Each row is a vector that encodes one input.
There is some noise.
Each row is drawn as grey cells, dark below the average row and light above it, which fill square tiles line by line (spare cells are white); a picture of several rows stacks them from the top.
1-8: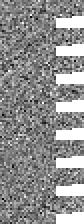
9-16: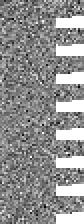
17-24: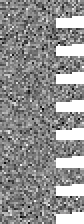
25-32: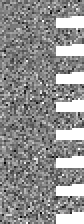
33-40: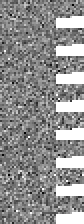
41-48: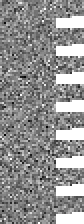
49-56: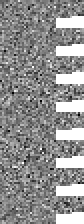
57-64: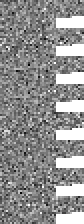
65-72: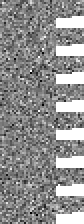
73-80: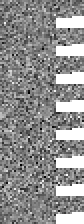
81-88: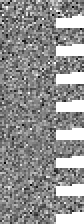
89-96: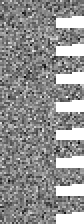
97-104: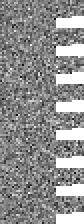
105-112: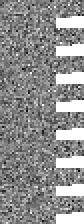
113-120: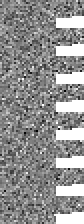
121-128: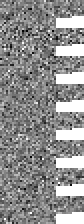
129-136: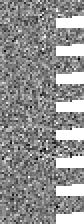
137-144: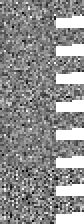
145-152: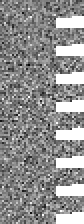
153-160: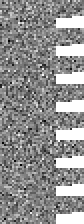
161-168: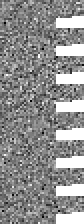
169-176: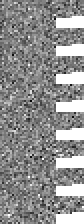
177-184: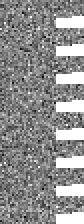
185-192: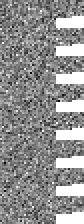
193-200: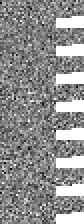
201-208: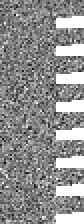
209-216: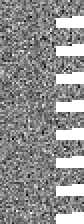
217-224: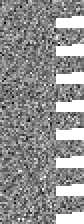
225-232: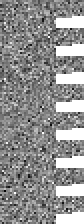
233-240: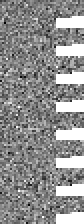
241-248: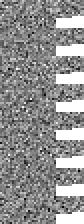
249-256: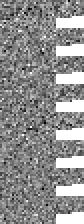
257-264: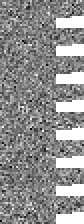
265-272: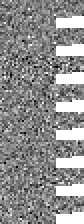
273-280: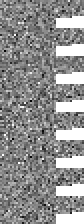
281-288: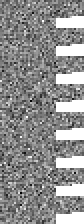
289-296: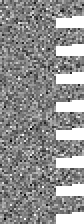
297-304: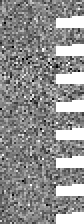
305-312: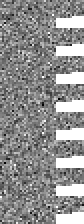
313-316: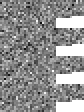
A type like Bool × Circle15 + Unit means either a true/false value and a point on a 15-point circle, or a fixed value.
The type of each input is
Bool × Bool × Bool + Circle14 × Circle14 + Tree16 + Unit.
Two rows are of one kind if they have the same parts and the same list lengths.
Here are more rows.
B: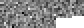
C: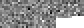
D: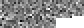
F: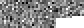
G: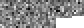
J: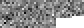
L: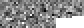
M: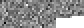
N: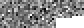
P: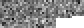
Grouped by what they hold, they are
B
C, G, J, M, P
D, L, N
F

